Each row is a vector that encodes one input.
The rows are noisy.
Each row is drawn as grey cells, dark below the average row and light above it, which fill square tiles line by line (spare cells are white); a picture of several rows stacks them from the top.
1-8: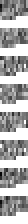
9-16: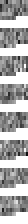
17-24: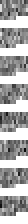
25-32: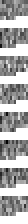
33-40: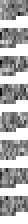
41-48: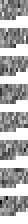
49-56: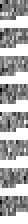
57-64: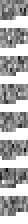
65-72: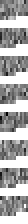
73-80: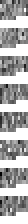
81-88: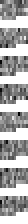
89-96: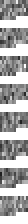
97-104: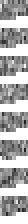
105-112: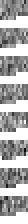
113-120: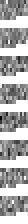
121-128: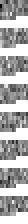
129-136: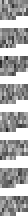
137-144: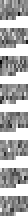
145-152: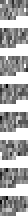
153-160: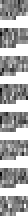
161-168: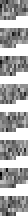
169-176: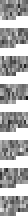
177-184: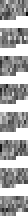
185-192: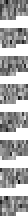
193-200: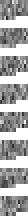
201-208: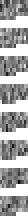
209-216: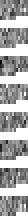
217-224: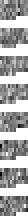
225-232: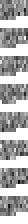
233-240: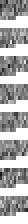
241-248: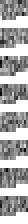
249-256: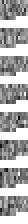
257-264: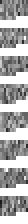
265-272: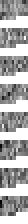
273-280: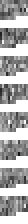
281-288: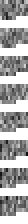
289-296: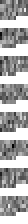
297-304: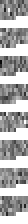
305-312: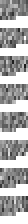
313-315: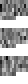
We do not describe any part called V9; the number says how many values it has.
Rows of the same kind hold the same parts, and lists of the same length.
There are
3 kinds of row.
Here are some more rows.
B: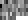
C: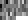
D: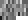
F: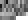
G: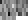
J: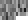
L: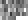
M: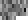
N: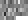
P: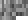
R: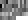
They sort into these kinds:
B, C, F, R
D, G, L, N, P
J, M

